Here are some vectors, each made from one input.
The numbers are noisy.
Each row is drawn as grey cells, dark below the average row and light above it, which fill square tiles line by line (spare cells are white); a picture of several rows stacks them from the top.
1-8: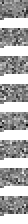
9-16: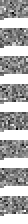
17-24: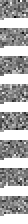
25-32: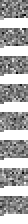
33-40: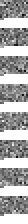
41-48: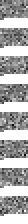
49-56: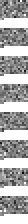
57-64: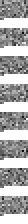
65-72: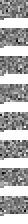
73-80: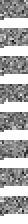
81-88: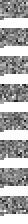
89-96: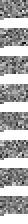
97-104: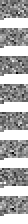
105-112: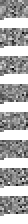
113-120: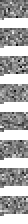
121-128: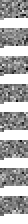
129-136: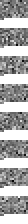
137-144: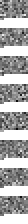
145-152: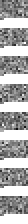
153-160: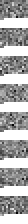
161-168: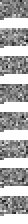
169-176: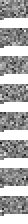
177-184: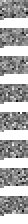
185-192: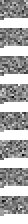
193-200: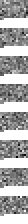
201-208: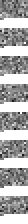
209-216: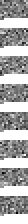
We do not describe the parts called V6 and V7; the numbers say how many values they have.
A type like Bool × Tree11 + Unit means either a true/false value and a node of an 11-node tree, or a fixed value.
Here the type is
(Bool × Circle8 + V7) × V6.
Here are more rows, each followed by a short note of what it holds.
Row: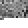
a value of V6 and a value of V7
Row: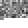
a point on an 8-point circle, a true/false value and a value of V6
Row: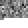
a value of V6 and a value of V7
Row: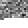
a point on an 8-point circle, a true/false value and a value of V6
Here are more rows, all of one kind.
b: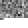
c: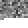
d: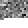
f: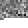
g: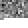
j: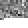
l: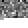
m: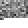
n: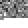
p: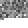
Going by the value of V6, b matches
c, f, g and j.
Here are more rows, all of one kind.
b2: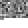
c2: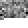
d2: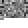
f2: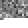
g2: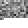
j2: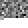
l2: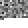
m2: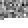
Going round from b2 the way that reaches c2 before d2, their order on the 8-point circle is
b2, c2, m2, l2, d2, j2, f2, g2.
